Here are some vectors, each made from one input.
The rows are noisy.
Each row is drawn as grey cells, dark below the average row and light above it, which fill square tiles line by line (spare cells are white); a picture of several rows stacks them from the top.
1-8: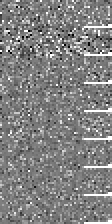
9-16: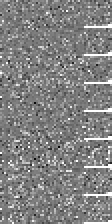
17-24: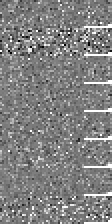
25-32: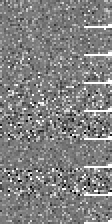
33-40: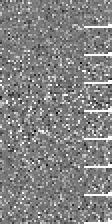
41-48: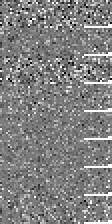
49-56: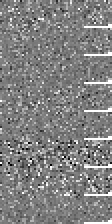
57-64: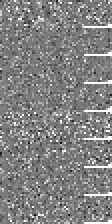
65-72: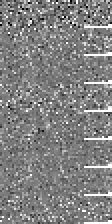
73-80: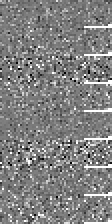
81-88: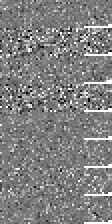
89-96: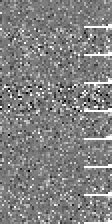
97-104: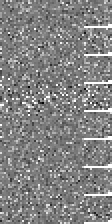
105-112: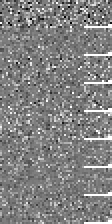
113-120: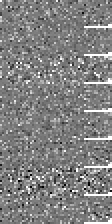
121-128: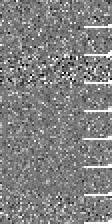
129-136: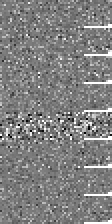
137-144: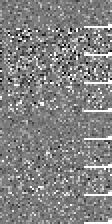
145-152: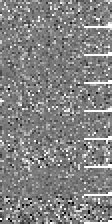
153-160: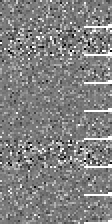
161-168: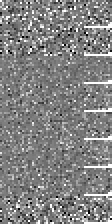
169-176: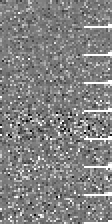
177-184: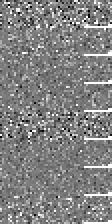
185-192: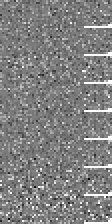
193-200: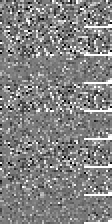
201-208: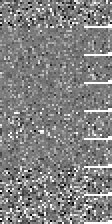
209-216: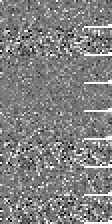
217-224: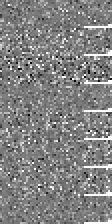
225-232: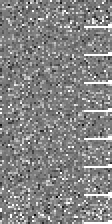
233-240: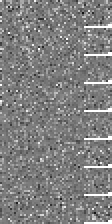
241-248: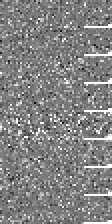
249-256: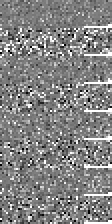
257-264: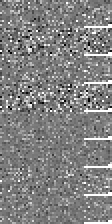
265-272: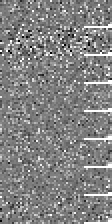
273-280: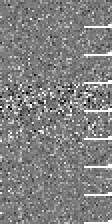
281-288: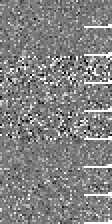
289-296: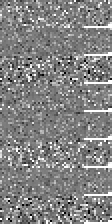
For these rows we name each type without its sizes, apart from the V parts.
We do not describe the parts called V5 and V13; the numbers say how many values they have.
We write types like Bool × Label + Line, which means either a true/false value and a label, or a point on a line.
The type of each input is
Bool × V5 × V13 + Tree.
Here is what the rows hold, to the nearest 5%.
About 15% of them hold a node of a tree. The rest hold a true/false value, a value of V5 and a value of V13.
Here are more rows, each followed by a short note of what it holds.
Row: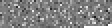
a true/false value, a value of V5 and a value of V13
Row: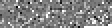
a true/false value, a value of V5 and a value of V13
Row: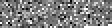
a node of a tree
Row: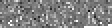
a true/false value, a value of V5 and a value of V13
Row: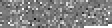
a true/false value, a value of V5 and a value of V13
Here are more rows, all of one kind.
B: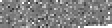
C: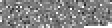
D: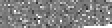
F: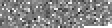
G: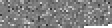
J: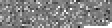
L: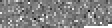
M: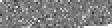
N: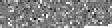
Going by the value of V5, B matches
G, L and N.
